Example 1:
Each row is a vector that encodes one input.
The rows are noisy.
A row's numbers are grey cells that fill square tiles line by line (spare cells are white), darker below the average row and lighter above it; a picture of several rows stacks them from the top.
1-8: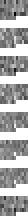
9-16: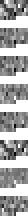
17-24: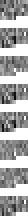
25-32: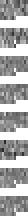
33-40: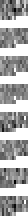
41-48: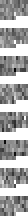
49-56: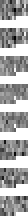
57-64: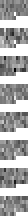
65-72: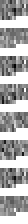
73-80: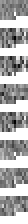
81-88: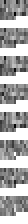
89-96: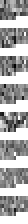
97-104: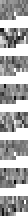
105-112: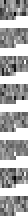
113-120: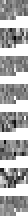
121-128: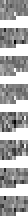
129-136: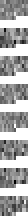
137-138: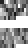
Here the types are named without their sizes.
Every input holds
a list of points on a line.
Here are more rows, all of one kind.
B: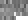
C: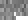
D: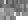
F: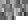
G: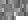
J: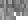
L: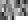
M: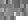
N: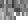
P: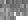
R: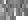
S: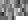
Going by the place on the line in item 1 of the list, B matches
D, M, N and P.
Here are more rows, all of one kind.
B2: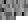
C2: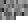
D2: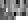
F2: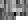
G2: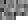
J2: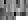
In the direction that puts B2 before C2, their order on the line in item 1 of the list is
D2, B2, J2, C2, G2, F2.
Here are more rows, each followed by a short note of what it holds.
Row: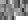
a list of three items
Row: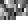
the empty list
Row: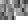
a list of three items
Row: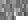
a list of three items
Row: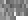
a list of three items
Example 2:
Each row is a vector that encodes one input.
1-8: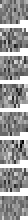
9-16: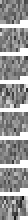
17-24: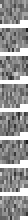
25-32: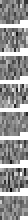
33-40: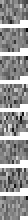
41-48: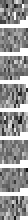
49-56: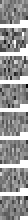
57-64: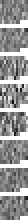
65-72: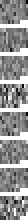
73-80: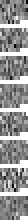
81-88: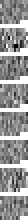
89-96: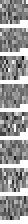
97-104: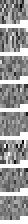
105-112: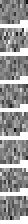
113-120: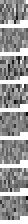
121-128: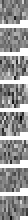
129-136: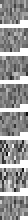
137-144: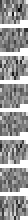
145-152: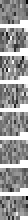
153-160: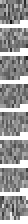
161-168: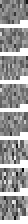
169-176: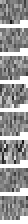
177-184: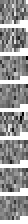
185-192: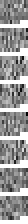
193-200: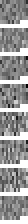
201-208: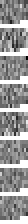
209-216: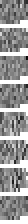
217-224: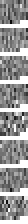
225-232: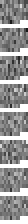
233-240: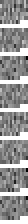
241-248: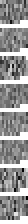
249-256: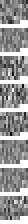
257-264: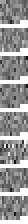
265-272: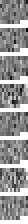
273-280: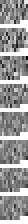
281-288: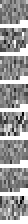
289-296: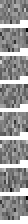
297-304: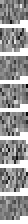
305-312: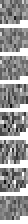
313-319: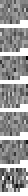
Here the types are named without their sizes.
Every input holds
either a fixed value, or two labels, or four true/false values.
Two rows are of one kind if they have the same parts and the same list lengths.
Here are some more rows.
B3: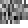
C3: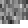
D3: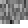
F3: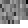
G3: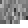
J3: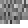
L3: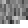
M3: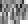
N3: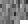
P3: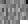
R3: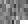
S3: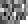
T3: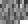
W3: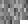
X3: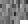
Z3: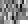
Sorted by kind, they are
B3, C3, D3, F3, G3, J3, L3, N3, P3, R3, T3, W3, X3
M3, Z3
S3

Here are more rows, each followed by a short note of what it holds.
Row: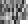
two labels
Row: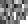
a fixed value
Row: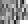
two labels
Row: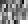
two labels
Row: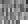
four true/false values
